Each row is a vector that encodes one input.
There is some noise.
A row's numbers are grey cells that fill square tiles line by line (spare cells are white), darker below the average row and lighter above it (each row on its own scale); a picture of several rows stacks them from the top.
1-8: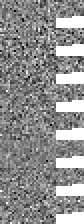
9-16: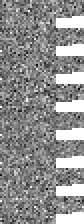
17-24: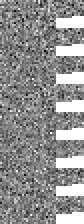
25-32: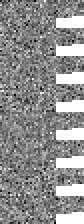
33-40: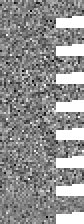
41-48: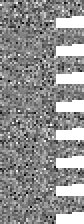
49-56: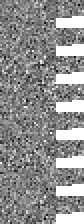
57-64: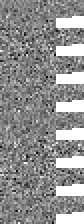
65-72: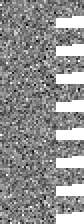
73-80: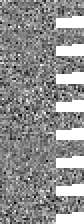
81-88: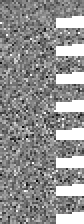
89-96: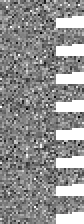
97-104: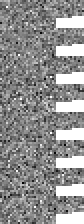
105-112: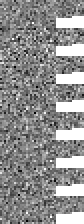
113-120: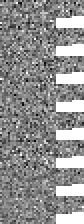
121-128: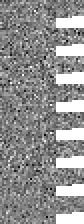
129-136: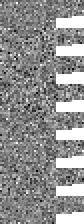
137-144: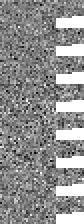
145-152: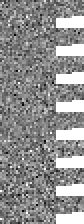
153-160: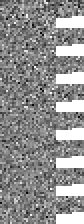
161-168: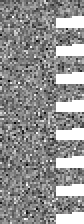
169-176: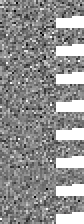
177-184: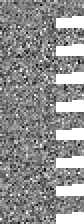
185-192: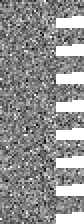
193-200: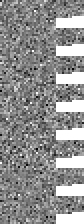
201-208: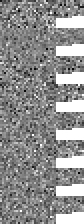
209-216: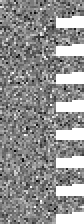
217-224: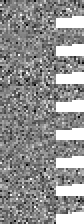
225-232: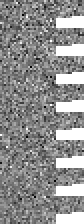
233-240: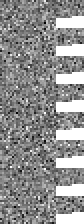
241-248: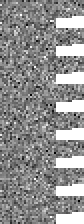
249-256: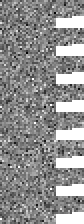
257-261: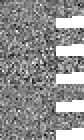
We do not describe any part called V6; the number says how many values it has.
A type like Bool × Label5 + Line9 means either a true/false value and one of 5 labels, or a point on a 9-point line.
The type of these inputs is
Circle19 + Line13 × Line13 × V6 + Unit.
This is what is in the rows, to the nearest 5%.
About 45% of them hold a point on a 19-point circle. A few of them hold a fixed value. The rest hold a point on each of two 13-point lines and a value of V6.
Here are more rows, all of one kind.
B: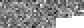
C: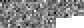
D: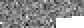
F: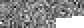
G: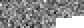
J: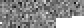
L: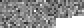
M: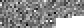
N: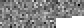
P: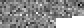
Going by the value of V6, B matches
C and G.
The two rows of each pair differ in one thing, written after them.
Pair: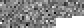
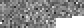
the value of V6
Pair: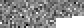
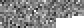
the place on one of the two 13-point lines
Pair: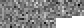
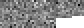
the place on one of the two 13-point lines
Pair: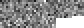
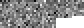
the value of V6
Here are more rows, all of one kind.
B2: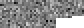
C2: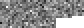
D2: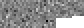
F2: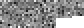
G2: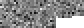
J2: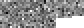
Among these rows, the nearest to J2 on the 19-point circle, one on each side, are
C2 and F2.
